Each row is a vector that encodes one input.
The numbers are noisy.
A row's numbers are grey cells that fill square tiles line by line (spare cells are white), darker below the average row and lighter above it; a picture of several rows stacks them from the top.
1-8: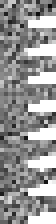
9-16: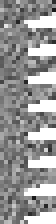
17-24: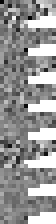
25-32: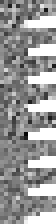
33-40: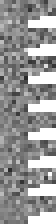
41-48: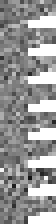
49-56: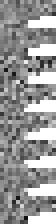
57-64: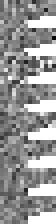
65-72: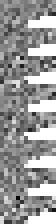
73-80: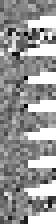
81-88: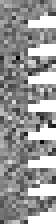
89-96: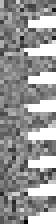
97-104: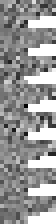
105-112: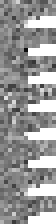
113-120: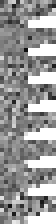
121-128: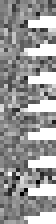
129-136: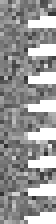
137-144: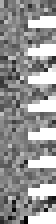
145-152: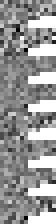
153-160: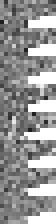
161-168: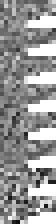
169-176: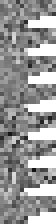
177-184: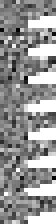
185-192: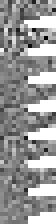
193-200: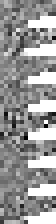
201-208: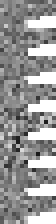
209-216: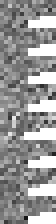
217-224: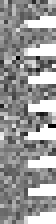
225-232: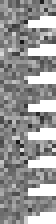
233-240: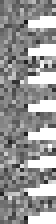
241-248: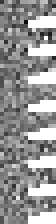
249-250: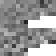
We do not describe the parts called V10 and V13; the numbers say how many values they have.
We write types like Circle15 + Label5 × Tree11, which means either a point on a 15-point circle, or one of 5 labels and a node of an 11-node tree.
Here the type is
Bool × Bool × Bool + Label9 × V10 × V13.
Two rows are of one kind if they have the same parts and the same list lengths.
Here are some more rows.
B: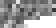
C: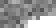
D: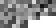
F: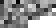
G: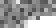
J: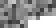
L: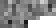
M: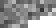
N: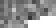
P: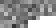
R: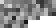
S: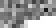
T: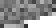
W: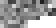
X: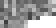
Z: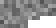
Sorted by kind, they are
B, C, F, G, J, M, N, S, T, X
D, L, P, R, W, Z

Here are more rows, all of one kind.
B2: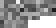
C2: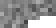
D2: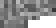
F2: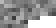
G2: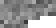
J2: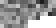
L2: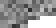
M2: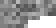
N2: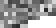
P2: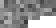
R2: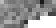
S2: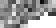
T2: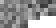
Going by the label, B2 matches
D2, F2, L2 and R2.
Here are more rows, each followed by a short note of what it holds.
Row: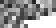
three true/false values
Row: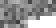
three true/false values
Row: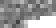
three true/false values
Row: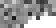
three true/false values
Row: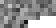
one of 9 labels, a value of V10 and a value of V13
